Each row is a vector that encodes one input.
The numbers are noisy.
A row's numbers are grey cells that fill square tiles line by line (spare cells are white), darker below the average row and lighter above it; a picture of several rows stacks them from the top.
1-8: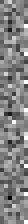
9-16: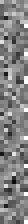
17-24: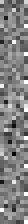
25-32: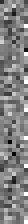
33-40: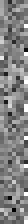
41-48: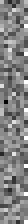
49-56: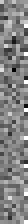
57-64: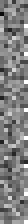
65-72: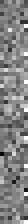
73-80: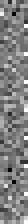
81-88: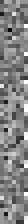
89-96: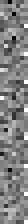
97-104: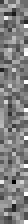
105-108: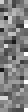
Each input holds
a point on a 5-point line, together with either a point on a 5-point line, or a point on a 7-point line.
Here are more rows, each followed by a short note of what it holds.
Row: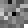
a point on a 5-point line and a point on a 7-point line
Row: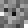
a point on a 5-point line and a point on a 7-point line
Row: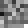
a point on each of two 5-point lines
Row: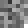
a point on a 5-point line and a point on a 7-point line
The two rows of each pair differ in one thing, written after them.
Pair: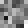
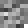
the place on the 5-point line
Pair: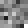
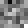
the place on the 7-point line
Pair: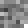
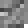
the place on the 7-point line
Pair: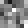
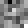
the place on the 5-point line
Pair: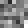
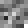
the place on the 7-point line
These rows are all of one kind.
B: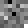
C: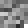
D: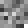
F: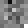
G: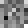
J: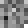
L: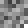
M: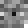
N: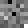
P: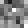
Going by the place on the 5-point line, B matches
M and N.
